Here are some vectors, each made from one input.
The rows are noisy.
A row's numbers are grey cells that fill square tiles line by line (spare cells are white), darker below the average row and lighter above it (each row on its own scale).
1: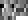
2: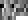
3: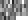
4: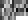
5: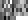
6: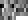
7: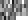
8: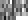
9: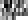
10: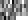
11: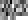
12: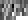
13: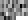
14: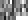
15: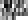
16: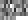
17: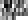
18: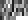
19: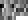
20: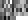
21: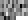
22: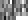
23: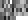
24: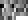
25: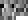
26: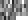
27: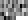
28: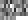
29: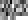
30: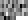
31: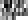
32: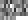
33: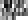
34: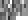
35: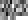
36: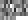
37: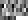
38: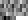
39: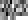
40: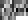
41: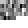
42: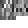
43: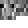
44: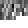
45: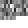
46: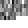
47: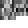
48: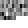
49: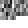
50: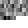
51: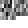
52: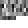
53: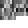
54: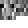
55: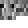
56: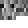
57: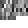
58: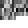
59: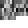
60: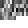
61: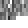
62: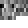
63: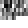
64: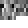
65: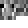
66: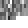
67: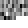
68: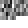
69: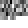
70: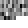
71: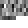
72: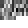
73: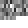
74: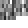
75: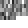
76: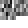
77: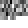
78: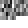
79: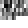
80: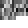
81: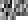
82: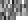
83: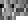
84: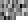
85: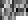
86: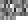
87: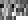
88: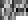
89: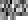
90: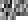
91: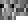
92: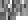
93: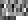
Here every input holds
either a point on a 4-point line, or a point on an 8-point line and a true/false value.
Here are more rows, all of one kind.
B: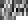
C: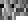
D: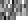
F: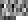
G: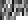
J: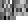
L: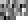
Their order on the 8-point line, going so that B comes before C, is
G, B, C, F, J, L, D.
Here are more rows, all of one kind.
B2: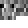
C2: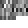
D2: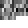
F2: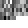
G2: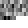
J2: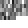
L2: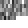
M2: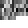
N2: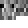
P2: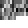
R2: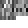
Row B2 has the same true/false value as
G2 and N2.
